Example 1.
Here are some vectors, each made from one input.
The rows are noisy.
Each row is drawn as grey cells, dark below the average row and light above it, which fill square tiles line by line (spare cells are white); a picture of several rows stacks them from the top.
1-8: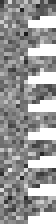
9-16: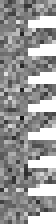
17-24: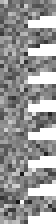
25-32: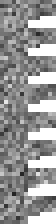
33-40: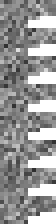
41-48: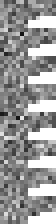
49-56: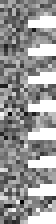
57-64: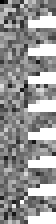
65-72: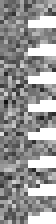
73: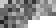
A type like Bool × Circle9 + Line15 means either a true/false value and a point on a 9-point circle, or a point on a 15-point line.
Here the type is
Bool × Bool × Bool.
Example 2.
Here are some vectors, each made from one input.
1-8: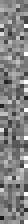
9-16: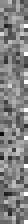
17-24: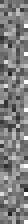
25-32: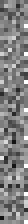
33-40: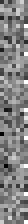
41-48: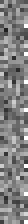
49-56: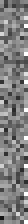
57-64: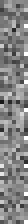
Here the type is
Label8.
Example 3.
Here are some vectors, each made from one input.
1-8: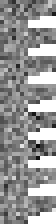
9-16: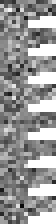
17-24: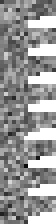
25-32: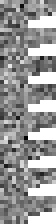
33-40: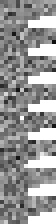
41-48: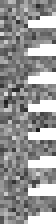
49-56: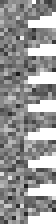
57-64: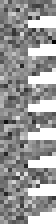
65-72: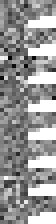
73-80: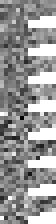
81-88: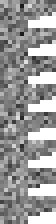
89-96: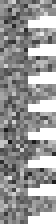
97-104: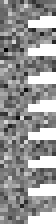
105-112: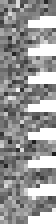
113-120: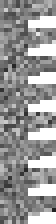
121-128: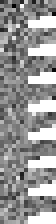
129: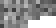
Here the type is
Bool × Bool × Bool × Bool × Bool.
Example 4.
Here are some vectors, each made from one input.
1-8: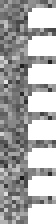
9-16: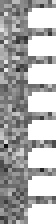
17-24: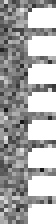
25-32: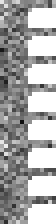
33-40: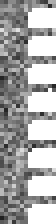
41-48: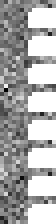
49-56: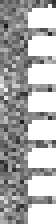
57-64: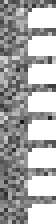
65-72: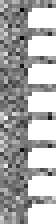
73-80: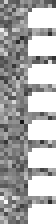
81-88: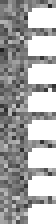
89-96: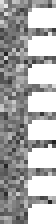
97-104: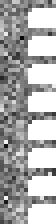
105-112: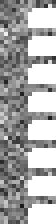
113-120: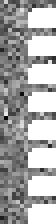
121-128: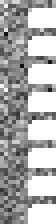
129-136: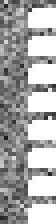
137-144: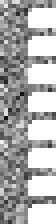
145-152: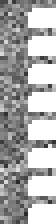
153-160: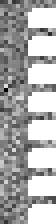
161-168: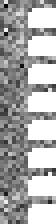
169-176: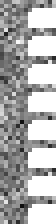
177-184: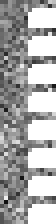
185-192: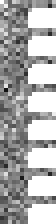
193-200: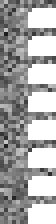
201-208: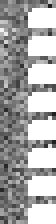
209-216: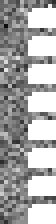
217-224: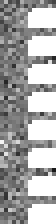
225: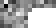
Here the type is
Line17.
